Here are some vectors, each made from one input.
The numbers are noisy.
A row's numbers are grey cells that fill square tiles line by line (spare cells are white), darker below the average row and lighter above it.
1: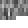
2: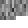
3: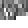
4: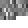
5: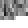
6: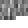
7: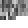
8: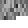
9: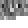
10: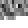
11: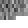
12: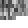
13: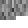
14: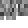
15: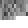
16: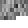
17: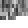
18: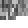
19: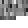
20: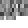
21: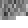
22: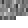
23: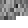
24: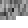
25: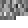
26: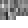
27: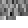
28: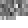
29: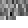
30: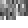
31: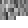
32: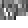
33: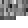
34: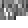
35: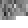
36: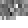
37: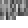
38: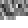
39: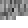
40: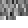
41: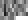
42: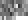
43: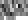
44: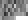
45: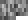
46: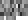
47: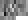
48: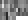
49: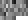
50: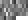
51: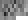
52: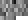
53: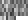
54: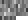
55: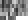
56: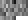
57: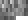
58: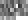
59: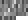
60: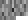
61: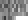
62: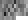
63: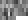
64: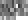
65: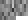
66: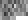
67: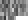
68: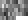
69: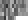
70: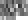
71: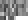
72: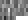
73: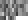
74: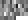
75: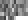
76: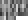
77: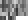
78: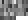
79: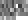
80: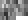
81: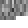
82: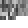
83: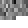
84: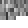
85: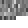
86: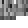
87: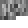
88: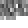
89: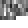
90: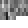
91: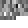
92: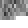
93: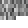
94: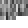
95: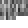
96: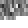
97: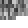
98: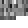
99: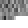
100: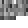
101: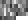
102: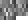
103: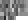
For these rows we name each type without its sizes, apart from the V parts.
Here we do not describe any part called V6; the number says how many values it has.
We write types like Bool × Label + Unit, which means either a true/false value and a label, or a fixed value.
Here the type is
Line × (Line + V6).
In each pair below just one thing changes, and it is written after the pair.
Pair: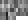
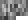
the place on the line
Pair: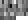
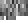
the place on the line
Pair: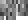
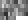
the place on the line
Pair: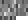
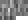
the place on the line
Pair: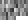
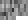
the value of V6
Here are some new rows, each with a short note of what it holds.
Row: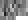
a point on each of two lines
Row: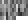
a point on a line and a value of V6
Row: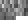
a point on a line and a value of V6
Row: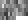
a point on a line and a value of V6
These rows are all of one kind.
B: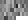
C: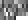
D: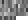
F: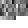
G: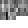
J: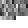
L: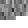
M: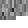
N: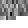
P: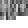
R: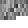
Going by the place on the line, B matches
L, M and R.
